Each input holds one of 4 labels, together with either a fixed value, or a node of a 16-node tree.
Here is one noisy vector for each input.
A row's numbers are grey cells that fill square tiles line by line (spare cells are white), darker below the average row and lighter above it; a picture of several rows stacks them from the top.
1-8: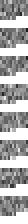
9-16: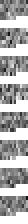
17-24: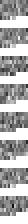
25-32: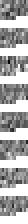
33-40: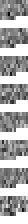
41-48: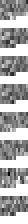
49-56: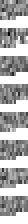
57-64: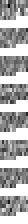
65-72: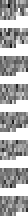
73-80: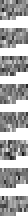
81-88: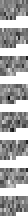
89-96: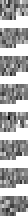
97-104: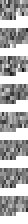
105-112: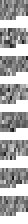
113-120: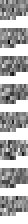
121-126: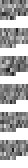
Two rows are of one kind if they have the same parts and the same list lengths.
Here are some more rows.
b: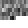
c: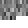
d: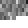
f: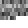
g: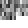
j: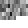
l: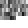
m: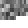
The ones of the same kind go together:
b, c, d, f, m
g, j, l

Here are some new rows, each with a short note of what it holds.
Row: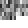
one of 4 labels
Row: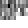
one of 4 labels
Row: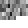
one of 4 labels
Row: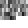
one of 4 labels
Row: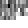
one of 4 labels
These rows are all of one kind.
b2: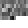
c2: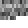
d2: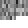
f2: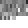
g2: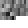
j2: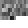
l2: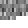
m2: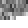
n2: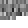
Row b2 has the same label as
c2, g2 and j2.
